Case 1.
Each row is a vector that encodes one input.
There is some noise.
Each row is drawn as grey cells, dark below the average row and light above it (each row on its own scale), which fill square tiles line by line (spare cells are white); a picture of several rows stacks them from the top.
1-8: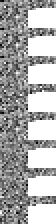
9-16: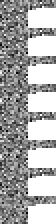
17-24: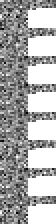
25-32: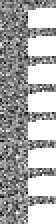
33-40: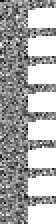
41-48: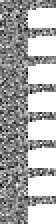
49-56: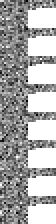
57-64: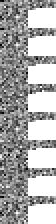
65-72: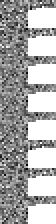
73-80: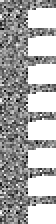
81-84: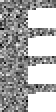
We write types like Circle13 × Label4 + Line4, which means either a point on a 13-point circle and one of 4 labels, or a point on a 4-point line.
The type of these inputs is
Line5.
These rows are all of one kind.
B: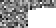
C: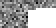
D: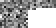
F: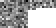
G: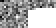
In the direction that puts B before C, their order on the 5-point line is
B, G, C, F, D.
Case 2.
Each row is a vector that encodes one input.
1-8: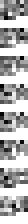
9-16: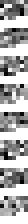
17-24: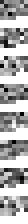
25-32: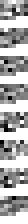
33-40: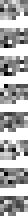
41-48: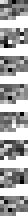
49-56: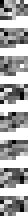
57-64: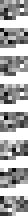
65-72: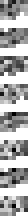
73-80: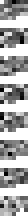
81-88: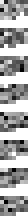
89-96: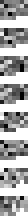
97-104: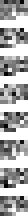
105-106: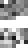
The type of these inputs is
Label6.
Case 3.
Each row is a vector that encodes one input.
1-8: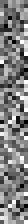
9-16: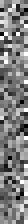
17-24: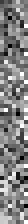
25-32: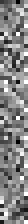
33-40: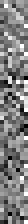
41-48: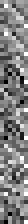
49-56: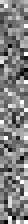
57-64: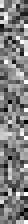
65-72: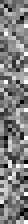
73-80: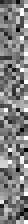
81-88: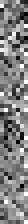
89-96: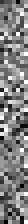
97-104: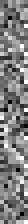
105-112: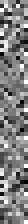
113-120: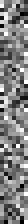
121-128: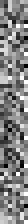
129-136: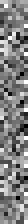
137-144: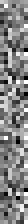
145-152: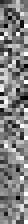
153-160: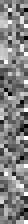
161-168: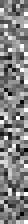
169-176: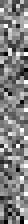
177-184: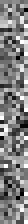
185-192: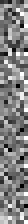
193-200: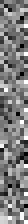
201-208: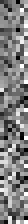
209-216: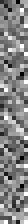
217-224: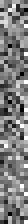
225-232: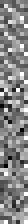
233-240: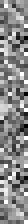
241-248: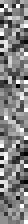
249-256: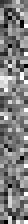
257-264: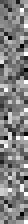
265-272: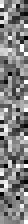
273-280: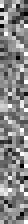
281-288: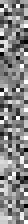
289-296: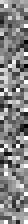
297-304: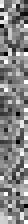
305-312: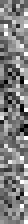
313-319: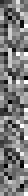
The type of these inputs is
Line17.
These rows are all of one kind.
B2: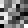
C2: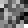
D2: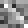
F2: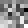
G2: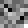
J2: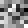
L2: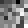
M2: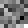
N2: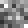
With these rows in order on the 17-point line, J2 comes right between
B2 and F2.
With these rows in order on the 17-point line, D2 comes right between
F2 and N2.
